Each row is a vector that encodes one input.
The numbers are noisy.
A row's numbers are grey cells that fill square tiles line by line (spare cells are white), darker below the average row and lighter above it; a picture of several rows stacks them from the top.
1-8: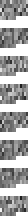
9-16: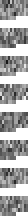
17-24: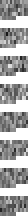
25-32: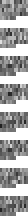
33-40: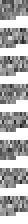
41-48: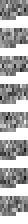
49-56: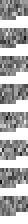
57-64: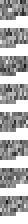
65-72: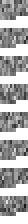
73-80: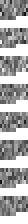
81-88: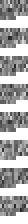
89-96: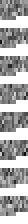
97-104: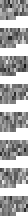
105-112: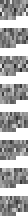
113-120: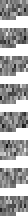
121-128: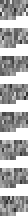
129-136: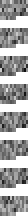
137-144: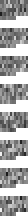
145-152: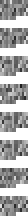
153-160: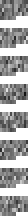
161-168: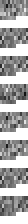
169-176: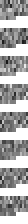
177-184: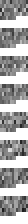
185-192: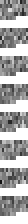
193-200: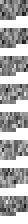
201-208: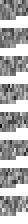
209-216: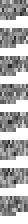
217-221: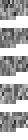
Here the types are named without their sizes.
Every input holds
five true/false values.
